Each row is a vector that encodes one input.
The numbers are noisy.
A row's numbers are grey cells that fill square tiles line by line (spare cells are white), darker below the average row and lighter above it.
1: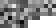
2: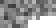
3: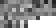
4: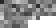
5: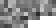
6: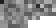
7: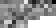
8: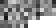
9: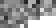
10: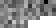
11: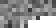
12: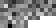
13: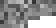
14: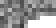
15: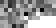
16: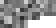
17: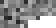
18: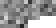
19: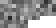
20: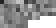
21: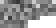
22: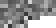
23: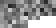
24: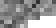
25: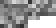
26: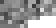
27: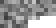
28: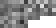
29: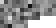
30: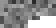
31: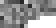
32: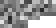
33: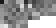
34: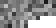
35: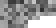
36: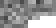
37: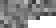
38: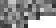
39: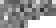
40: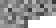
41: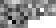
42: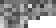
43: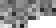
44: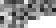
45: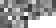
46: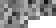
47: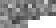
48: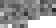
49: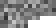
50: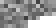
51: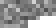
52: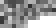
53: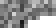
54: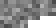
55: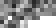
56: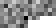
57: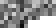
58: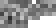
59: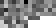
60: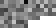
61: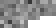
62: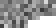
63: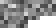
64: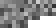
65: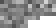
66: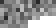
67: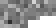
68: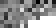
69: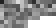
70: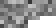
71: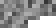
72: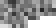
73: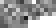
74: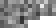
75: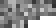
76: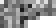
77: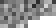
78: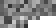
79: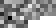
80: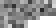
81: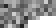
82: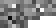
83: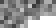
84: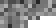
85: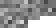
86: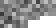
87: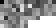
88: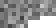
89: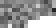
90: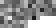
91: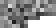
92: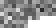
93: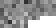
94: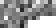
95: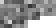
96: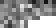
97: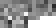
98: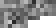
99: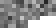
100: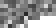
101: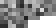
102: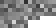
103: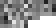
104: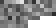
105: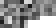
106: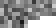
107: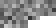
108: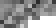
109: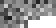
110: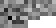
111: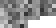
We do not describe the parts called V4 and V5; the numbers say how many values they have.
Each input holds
a point on a 6-point line, three true/false values, a value of V4 and a value of V5.
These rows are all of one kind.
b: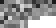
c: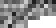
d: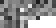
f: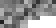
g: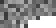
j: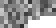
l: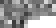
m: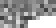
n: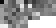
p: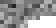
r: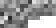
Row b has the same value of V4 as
g, p and r.
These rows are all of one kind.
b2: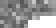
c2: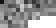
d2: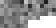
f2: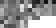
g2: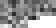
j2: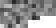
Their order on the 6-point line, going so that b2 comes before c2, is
g2, j2, b2, c2, f2, d2.
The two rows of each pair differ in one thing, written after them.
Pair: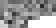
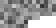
the value of V4
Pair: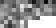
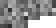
the place on the 6-point line
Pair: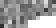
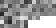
the value of V4
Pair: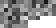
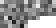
one of the three true/false values
